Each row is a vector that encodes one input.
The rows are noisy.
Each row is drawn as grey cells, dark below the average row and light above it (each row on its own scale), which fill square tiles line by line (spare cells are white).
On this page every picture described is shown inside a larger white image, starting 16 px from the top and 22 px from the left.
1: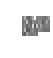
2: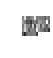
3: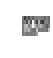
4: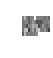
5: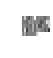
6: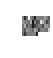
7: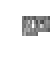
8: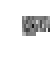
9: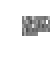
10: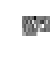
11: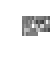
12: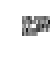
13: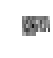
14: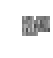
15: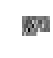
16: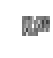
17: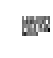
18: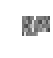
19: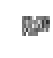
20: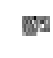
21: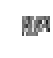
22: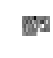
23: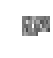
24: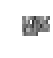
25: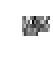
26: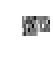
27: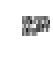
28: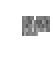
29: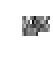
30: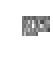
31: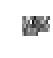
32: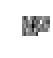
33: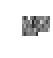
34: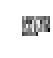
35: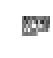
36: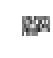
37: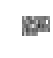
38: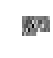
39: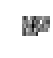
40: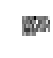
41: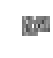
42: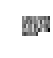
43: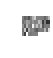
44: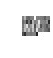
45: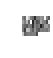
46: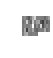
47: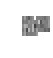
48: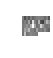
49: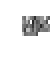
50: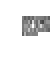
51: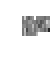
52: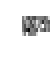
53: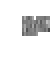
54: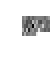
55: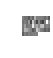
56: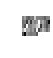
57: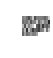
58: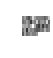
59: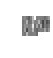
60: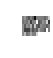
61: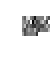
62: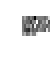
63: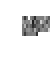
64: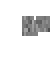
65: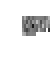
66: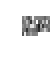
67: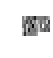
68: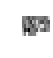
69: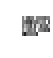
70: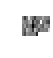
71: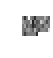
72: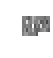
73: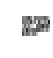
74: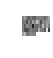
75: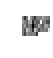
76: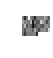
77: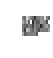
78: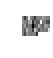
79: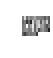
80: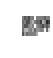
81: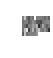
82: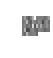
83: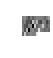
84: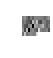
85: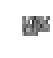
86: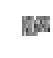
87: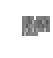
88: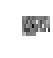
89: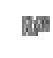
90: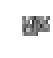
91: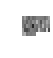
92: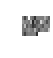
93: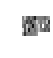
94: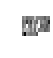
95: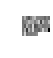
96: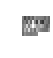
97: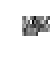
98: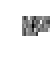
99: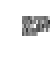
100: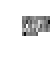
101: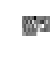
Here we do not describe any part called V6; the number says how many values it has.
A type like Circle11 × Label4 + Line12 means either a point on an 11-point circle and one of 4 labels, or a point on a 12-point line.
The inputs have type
Line4 + (Tree7 + Unit) × V6.
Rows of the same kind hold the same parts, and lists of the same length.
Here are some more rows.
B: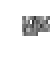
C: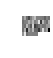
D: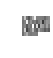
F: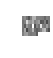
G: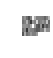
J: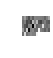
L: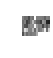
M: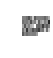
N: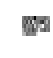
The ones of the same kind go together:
B
C, D, F, G, L, M
J, N

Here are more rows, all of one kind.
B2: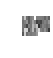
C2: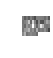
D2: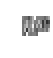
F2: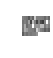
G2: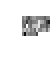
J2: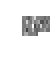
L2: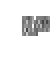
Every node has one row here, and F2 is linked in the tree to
B2 and L2.
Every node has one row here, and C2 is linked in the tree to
J2.
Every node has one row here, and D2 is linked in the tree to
G2 and L2.
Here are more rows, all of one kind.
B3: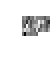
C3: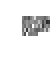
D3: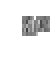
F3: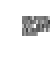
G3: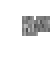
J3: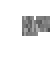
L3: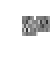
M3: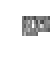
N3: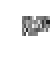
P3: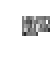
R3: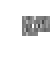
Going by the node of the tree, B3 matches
C3, F3, L3 and N3.
